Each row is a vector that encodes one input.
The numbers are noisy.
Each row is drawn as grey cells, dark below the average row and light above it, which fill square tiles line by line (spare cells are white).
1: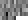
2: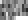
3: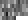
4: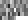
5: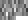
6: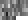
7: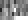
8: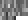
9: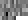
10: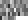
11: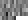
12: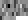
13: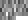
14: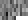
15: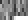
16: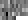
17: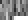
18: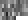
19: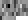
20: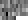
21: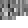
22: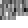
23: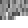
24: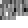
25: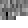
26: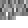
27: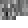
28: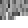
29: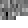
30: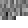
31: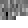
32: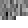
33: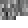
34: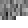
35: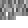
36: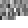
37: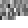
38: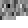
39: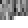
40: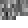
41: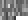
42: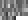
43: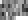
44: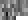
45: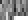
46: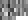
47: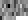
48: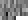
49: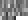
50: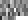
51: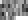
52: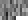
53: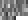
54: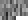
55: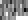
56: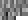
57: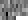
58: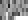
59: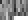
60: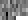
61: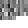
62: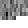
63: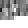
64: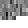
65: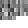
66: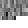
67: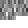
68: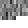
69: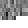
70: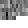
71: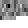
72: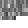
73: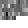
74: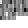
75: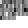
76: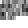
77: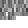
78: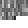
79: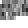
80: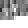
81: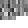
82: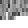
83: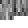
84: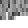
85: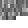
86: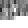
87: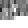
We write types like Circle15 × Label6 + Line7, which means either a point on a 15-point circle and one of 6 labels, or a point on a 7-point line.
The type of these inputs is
Circle5 + Label9.
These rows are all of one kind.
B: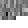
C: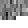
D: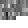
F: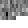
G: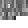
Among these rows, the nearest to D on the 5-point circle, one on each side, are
F and G.
